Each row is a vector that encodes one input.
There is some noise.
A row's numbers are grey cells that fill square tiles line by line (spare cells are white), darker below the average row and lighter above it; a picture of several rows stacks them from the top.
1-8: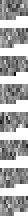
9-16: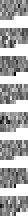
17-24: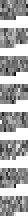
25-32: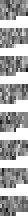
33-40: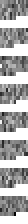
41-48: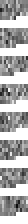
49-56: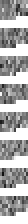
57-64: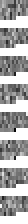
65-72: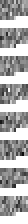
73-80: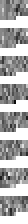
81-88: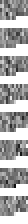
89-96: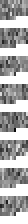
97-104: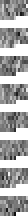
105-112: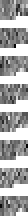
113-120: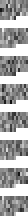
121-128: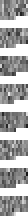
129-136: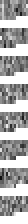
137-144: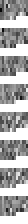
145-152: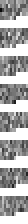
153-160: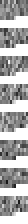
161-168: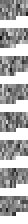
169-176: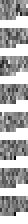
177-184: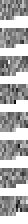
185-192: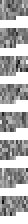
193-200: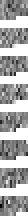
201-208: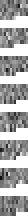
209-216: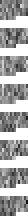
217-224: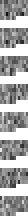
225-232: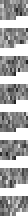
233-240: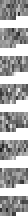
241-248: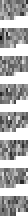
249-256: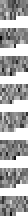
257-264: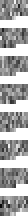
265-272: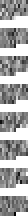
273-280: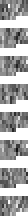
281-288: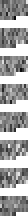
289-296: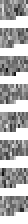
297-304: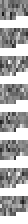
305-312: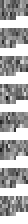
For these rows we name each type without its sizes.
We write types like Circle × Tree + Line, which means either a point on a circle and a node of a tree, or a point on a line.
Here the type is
(Bool × Bool × Bool + Unit) × Circle.
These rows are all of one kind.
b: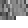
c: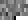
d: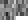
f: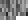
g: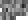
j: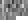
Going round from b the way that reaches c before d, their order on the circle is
b, f, j, c, g, d.
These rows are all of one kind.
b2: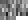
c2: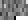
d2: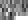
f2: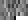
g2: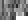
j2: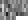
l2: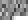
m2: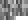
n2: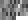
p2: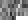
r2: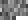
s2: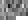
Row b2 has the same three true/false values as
j2 and m2.
